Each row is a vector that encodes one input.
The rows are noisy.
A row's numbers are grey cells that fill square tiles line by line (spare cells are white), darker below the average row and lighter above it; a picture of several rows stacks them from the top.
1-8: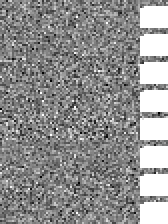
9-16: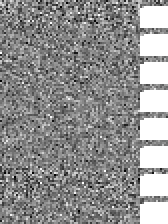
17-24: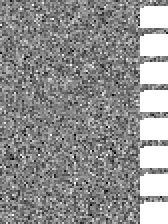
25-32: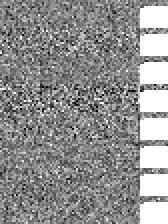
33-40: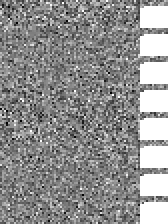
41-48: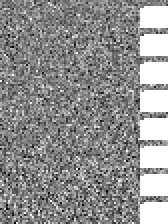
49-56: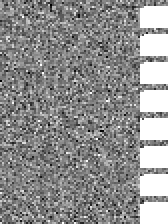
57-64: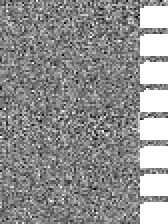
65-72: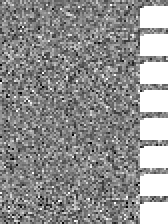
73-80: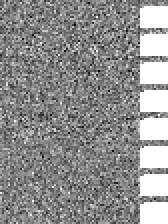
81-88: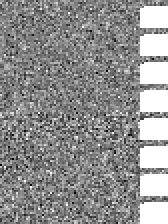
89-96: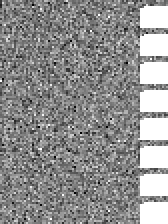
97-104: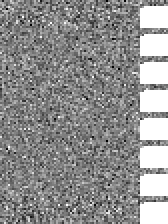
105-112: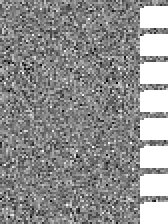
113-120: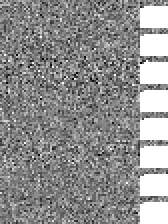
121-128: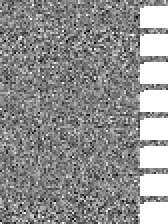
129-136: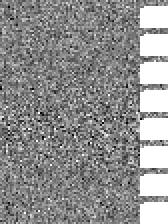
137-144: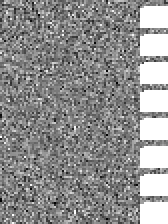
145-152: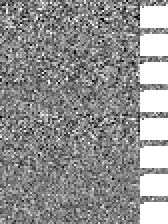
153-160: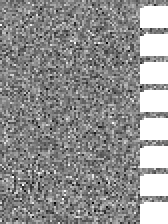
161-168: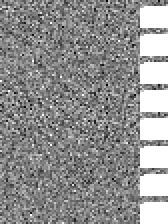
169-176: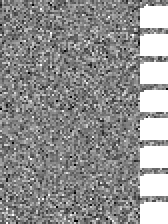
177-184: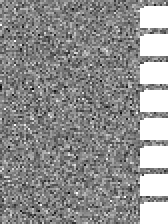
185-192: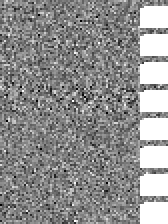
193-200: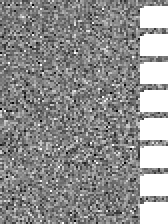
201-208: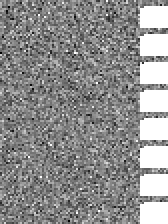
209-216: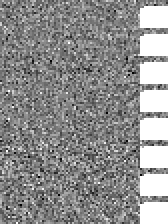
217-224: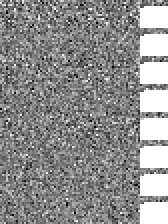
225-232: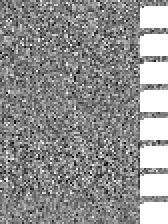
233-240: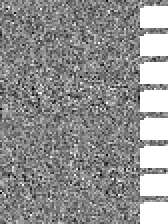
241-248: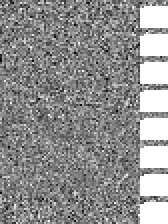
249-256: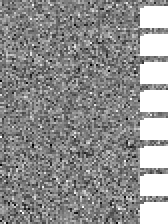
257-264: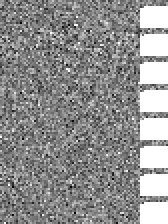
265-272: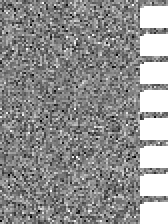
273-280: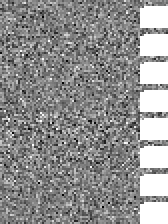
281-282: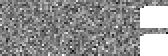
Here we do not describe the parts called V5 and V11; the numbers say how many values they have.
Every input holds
a node of a 10-node tree, a true/false value, a value of V5 and a value of V11.
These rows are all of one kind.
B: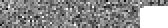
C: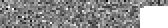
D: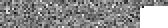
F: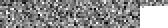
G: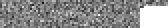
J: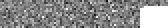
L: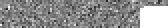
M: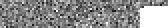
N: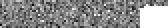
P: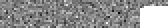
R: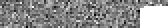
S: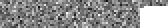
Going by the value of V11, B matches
C, J, L and S.
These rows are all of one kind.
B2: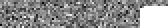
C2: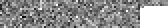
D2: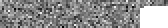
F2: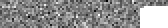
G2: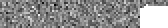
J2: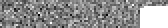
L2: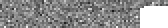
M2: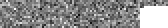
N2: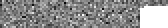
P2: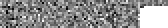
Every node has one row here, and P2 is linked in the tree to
D2, G2 and N2.
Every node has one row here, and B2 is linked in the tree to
D2 and L2.
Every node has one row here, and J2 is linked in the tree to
M2.
